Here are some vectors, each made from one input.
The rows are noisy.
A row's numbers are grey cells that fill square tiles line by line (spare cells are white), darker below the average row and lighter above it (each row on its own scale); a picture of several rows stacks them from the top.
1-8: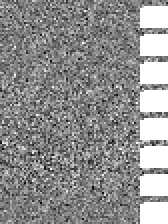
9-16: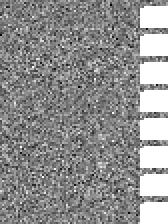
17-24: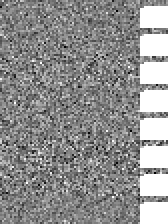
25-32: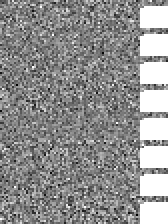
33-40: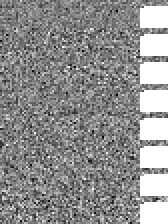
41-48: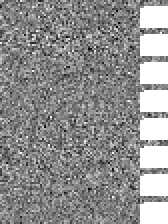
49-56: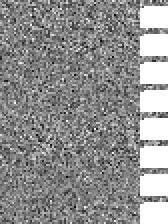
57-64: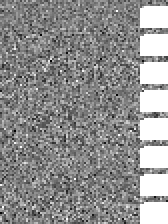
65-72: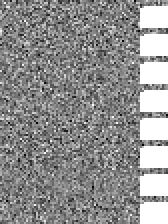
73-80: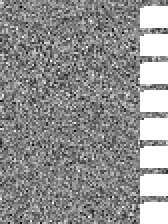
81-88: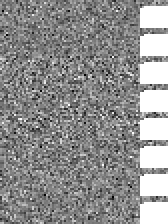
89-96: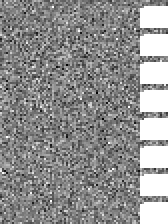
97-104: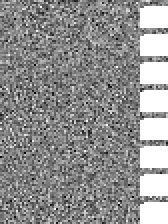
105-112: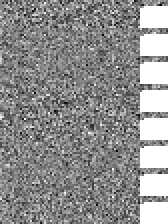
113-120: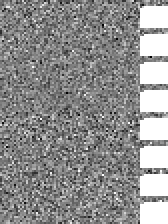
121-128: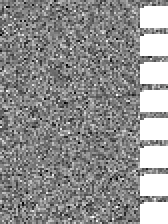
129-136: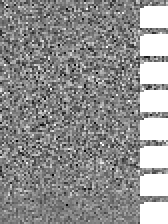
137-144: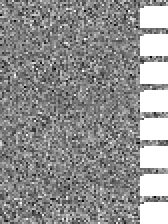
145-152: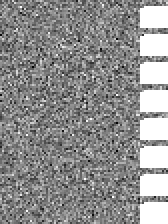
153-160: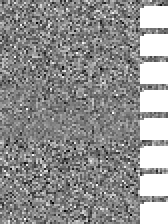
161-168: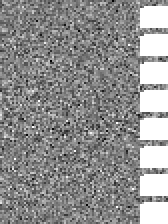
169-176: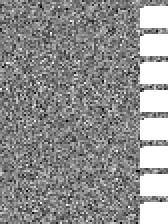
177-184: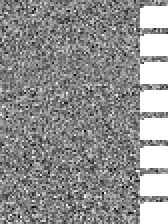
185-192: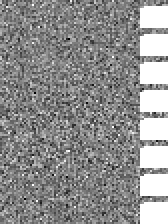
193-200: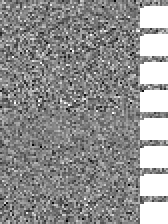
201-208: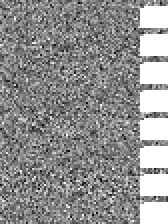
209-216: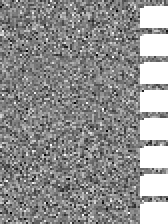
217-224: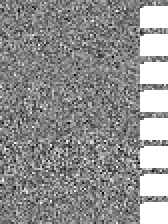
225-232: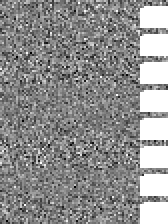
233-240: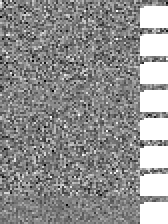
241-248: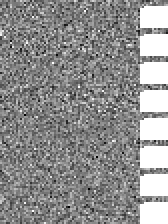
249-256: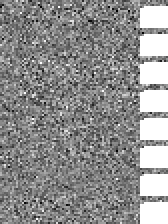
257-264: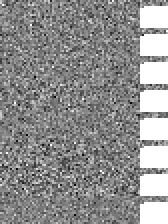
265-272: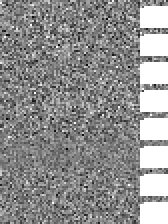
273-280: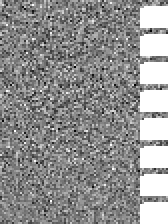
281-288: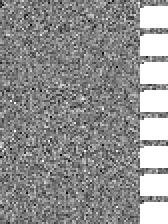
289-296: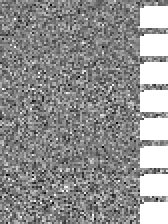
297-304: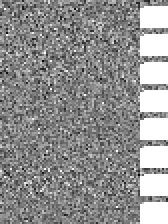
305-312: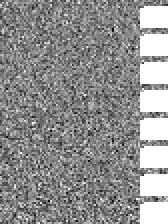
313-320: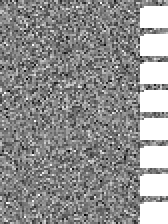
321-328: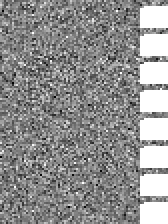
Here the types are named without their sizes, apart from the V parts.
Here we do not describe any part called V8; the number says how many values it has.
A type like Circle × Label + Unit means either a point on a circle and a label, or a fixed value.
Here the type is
Bool × (Circle + Line) × V8 + Label × Label.
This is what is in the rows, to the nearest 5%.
About 40% of them hold two labels. The rest hold a true/false value and a value of V8, together with either a point on a circle, or a point on a line.
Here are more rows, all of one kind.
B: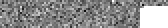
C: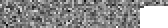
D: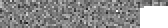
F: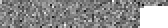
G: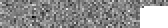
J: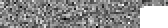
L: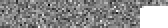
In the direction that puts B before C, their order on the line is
D, G, F, B, L, C, J.
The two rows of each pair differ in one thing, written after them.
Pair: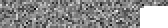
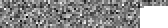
the value of V8
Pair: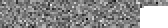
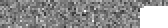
the place on the line
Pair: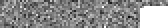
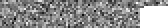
the place on the line
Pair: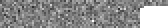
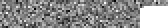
the value of V8
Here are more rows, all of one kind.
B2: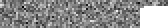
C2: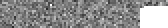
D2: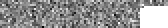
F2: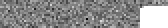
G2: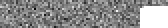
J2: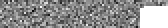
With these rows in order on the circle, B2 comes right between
D2 and F2.
